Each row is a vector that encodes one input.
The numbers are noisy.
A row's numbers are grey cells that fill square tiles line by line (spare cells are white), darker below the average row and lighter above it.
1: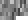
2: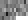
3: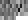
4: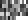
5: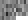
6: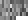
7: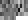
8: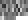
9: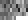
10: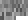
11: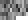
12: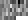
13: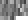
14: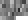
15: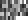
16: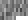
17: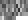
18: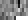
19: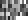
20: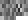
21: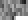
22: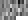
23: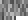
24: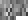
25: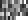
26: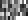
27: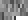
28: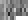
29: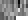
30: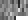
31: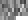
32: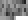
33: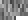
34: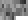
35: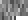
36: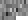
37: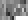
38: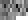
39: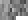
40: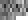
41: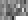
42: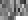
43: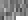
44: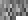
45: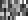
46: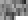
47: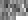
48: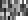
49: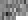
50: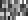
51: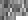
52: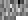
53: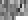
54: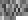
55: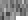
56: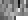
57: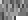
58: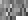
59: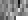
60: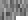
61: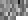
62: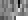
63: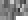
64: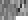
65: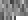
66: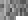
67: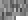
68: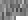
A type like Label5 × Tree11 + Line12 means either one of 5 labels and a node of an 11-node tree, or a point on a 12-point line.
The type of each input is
List2(Line6).
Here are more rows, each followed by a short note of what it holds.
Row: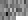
a list of one item
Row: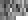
a list of one item
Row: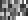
the empty list
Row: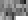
a list of two items
